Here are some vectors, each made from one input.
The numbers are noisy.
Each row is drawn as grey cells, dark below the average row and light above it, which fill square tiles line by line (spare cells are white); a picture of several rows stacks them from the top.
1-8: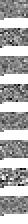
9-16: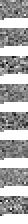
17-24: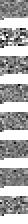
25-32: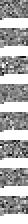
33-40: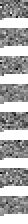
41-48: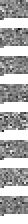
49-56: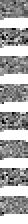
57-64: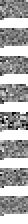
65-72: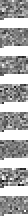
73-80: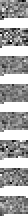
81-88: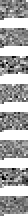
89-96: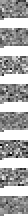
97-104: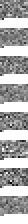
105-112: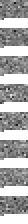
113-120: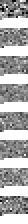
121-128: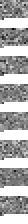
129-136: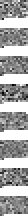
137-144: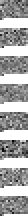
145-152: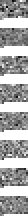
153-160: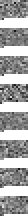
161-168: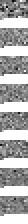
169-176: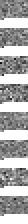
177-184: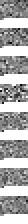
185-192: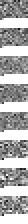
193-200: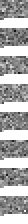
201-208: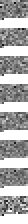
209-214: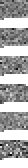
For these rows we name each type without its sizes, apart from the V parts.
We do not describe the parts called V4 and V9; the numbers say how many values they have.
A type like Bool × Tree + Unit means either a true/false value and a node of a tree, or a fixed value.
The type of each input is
Bool × Bool × Bool × Bool + (Line + V4) × V9.
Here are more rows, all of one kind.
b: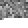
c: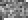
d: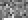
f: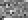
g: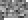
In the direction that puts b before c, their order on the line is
b, c, d, f, g.
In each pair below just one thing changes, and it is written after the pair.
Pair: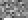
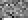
the value of V4
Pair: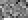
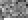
the value of V4
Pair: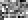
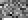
the value of V4
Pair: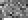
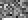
the value of V9
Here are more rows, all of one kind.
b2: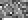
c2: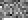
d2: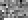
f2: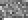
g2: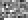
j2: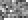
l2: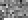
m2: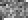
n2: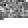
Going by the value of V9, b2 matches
d2, f2 and l2.
